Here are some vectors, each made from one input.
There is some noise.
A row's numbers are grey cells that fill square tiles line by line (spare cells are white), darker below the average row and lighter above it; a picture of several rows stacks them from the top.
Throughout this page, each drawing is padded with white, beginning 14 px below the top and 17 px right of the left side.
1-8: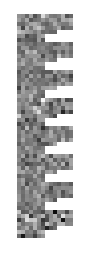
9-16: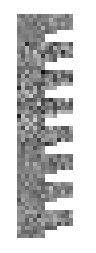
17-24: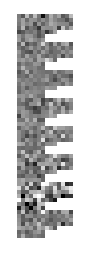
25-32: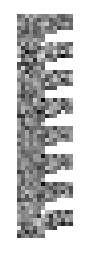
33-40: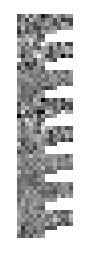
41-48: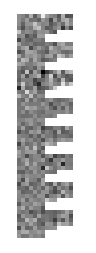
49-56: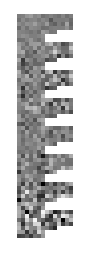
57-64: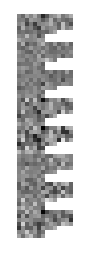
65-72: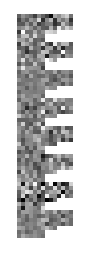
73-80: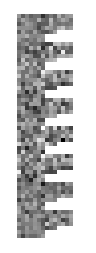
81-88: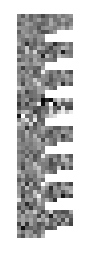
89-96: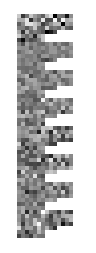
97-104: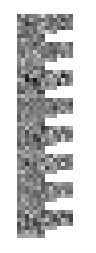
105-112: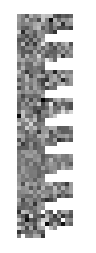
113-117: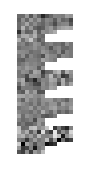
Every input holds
a true/false value, together with either a point on a 6-point line, or a point on an 8-point line.
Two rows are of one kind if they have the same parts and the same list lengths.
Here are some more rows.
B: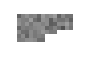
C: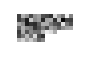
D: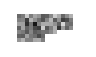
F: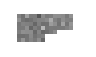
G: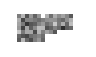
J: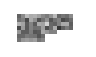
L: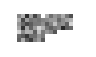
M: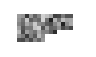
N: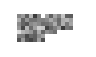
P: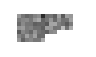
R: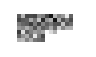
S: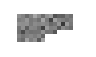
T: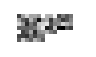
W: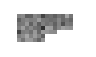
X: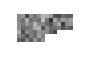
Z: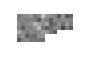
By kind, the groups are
B, D, F, J, N, T, Z
C, G, L, M, P, R, S, W, X

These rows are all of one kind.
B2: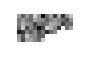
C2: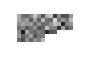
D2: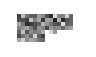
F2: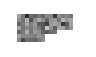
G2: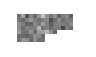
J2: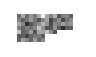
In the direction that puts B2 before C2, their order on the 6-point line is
J2, D2, G2, F2, B2, C2.
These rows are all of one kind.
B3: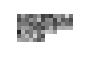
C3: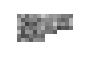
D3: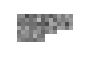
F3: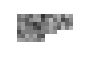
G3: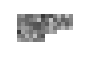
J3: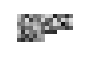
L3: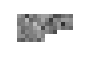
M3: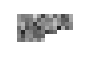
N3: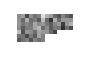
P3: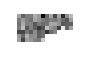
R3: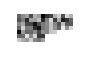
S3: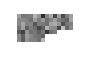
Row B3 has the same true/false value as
L3 and N3.
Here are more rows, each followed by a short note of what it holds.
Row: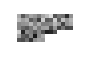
a point on an 8-point line and a true/false value
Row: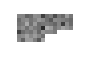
a point on a 6-point line and a true/false value
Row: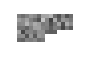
a point on an 8-point line and a true/false value
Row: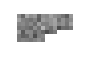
a point on an 8-point line and a true/false value
